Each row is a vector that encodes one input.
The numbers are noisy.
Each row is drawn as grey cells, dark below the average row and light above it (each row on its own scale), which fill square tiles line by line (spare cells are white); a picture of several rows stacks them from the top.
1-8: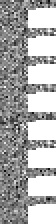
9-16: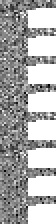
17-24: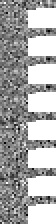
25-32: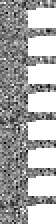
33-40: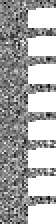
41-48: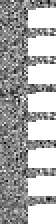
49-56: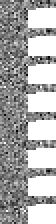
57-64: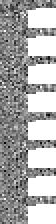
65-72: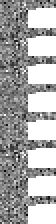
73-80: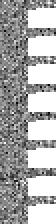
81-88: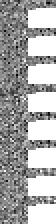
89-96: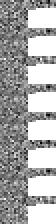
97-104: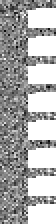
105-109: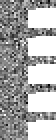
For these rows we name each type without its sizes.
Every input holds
a point on a line.
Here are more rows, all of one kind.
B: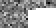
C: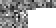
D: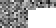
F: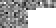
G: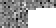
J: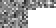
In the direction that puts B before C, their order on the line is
G, D, B, C, F, J.
